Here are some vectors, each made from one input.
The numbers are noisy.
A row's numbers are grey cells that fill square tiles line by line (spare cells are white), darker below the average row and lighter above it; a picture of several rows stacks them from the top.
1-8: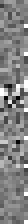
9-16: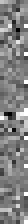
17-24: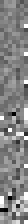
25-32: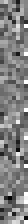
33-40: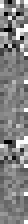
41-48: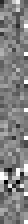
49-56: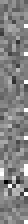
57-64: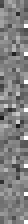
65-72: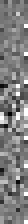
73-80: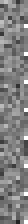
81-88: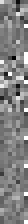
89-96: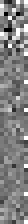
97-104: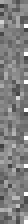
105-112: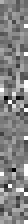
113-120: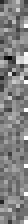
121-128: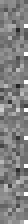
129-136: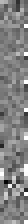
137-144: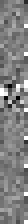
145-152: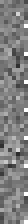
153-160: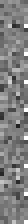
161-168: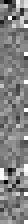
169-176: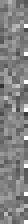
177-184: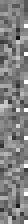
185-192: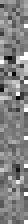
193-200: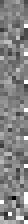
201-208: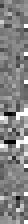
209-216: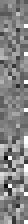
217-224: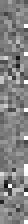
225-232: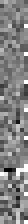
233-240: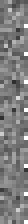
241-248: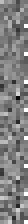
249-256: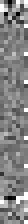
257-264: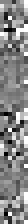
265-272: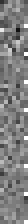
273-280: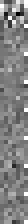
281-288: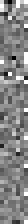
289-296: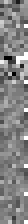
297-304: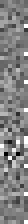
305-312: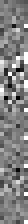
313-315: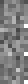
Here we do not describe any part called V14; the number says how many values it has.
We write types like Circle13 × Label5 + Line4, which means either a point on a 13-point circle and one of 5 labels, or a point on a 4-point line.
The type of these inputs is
(Bool × Bool × Bool × Bool + Unit) × V14 + Line9.
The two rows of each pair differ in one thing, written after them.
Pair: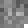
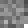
the value of V14
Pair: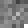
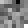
one of the four true/false values
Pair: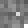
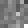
one of the four true/false values
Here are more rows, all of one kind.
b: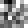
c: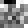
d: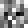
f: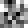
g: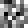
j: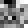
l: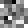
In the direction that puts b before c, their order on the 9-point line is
l, d, g, f, b, c, j.
